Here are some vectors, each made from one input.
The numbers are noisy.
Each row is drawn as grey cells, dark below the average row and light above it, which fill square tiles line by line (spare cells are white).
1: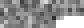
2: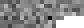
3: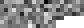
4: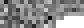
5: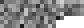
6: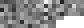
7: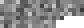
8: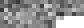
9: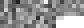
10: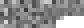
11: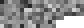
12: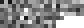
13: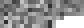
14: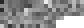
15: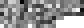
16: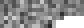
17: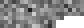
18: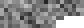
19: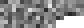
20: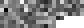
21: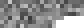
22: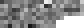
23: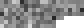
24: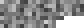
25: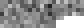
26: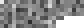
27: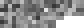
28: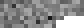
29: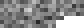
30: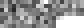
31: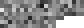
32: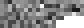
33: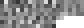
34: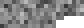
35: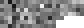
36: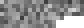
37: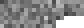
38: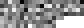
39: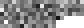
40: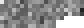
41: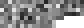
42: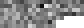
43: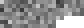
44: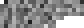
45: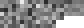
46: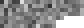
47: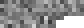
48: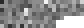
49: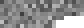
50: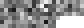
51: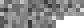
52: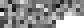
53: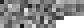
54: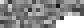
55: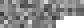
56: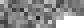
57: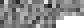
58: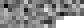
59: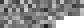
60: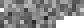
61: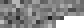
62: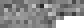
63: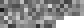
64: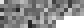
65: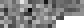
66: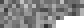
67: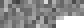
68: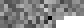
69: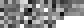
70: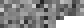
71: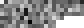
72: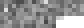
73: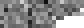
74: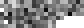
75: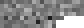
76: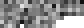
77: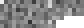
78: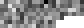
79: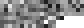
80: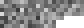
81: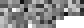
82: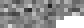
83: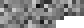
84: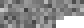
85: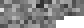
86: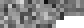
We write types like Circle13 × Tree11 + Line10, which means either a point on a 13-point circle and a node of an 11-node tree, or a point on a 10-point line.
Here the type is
(Circle8 + Circle9) × Circle9.
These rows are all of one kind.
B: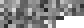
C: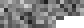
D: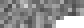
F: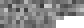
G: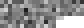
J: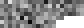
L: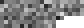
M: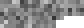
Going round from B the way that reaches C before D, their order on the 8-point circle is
B, L, G, C, J, F, D, M.
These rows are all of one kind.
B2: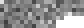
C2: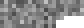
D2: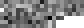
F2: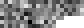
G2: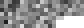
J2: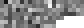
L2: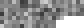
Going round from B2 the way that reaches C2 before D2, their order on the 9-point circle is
B2, F2, G2, C2, L2, J2, D2.
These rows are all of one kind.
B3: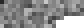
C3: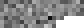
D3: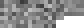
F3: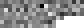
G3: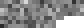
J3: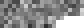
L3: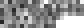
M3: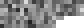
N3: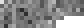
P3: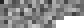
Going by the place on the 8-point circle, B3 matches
C3, G3 and P3.
